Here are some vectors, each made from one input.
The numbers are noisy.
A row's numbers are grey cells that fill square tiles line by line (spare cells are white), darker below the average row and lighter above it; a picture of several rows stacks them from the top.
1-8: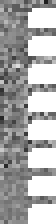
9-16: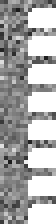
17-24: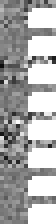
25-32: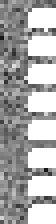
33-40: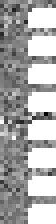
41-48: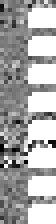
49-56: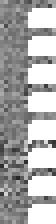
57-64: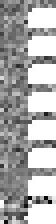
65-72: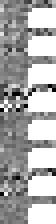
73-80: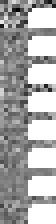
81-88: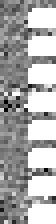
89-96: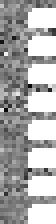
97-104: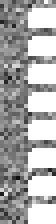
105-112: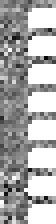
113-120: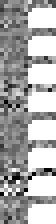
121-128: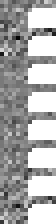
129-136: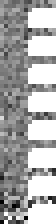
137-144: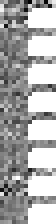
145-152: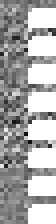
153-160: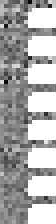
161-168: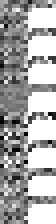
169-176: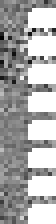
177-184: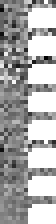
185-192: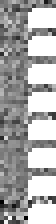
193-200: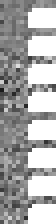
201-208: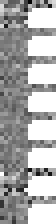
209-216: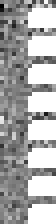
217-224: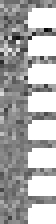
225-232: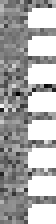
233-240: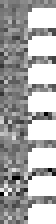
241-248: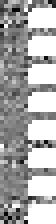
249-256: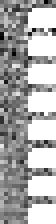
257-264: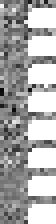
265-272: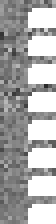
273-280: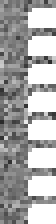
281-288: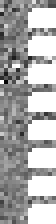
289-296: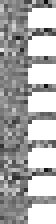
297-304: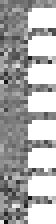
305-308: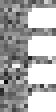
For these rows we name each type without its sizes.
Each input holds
a list of points on a line.
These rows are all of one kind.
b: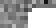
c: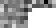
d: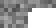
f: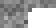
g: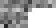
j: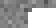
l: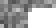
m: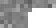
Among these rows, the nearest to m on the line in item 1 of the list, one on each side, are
f and l.
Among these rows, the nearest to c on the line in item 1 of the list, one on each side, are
j and l.
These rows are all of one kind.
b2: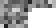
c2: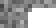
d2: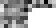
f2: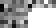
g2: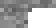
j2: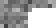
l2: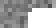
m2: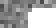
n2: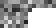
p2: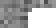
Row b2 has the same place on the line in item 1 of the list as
c2, d2, f2 and n2.
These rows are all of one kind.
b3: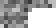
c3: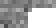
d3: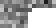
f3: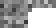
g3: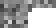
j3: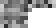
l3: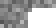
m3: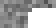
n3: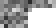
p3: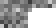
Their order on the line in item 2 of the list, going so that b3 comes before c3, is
n3, b3, f3, c3, g3, l3, p3, m3, d3, j3.
